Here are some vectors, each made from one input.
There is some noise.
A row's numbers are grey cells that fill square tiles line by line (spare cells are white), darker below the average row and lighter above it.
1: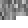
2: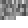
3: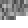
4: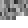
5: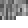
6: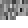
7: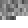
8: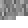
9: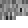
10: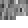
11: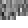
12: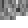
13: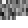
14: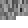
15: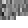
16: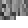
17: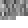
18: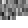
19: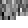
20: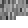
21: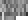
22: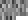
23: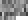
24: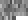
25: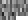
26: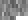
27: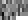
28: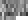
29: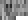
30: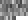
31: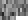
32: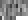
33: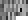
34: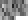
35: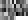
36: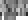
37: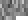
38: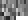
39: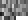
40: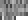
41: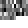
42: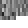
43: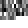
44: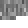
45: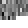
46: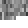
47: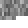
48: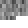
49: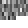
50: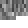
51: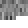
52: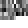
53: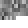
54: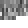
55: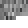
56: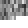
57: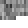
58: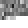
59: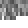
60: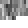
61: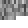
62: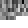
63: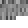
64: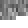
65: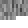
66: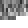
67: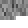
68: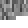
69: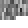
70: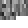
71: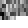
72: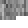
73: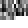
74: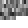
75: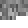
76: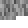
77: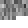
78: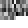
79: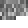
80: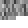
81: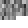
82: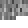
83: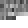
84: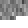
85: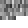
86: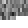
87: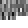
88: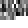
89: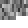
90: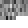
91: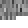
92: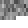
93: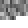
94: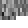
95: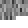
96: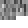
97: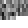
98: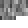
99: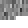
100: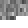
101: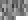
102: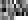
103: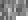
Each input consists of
a list of up to three points on a 4-point line.
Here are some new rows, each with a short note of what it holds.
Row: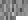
a list of three items
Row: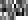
the empty list
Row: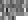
a list of three items
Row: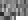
a list of one item
